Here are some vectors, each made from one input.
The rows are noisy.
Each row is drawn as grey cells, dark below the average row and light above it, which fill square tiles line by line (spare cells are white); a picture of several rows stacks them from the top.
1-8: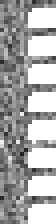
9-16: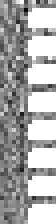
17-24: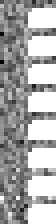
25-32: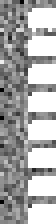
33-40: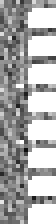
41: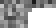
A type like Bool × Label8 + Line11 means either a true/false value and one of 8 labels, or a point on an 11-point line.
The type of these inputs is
Bool × Line4 × Line6.
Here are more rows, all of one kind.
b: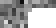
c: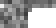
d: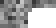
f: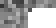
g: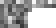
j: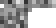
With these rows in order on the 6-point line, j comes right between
c and g.
